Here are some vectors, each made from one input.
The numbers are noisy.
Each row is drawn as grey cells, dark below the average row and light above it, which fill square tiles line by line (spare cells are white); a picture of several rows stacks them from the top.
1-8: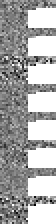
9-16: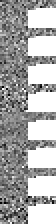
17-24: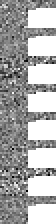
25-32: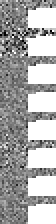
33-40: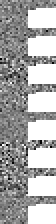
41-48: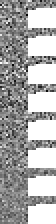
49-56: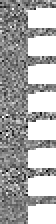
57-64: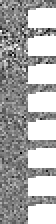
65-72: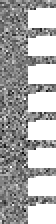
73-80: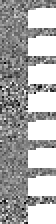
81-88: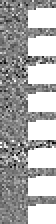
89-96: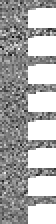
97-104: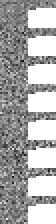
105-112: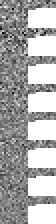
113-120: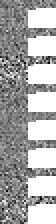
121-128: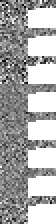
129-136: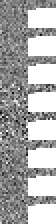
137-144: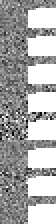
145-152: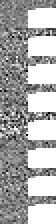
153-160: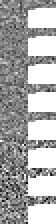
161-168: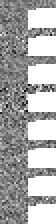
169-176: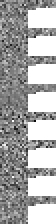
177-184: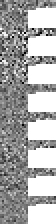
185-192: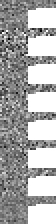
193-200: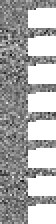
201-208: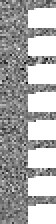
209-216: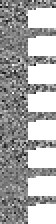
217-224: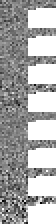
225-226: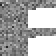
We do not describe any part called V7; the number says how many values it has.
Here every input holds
a point on an 8-point circle and a value of V7, together with either a fixed value, or three true/false values.
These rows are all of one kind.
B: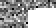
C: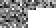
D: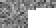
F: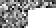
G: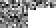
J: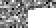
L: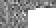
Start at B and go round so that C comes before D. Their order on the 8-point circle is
B, L, F, C, G, J, D.
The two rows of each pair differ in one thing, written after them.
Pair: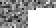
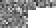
one of the three true/false values
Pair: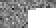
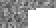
one of the three true/false values
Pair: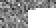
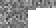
one of the three true/false values
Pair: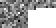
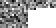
the place on the 8-point circle
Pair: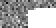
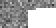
one of the three true/false values
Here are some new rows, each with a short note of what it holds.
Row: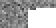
a point on an 8-point circle and a value of V7
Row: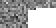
a point on an 8-point circle, three true/false values and a value of V7
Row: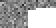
a point on an 8-point circle, three true/false values and a value of V7
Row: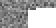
a point on an 8-point circle, three true/false values and a value of V7
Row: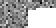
a point on an 8-point circle, three true/false values and a value of V7
